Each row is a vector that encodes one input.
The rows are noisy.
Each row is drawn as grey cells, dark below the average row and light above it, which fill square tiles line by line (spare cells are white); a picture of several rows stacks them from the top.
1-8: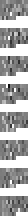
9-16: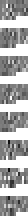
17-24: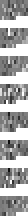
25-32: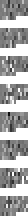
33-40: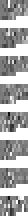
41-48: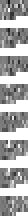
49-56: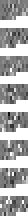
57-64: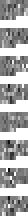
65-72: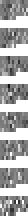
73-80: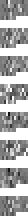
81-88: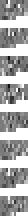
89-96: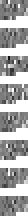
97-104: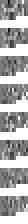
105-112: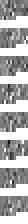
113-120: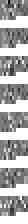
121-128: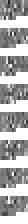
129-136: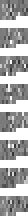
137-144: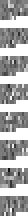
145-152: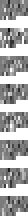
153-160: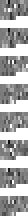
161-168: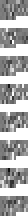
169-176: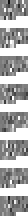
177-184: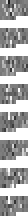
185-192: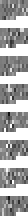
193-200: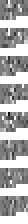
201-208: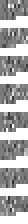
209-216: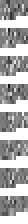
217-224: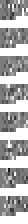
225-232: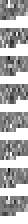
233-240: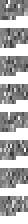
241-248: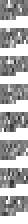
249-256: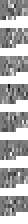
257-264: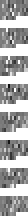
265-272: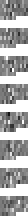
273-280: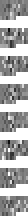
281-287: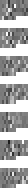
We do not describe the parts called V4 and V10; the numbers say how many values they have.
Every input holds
a point on an 8-point line, together with either a true/false value and a value of V4, or a value of V10.
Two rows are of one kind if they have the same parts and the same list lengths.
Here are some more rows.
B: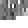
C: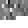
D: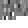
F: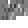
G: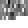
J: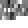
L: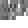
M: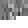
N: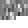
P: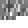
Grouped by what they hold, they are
B, F, L, M, N, P
C, D, G, J

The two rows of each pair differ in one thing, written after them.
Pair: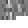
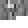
the value of V4
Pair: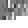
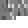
the true/false value
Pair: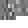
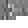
the place on the 8-point line
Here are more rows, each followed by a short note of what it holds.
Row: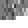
a point on an 8-point line, a true/false value and a value of V4
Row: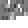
a point on an 8-point line, a true/false value and a value of V4
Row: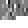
a point on an 8-point line and a value of V10
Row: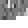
a point on an 8-point line, a true/false value and a value of V4
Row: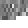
a point on an 8-point line, a true/false value and a value of V4
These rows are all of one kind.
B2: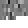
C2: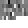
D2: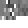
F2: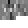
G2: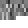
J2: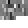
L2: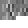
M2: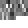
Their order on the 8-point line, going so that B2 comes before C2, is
M2, G2, L2, F2, B2, J2, D2, C2.
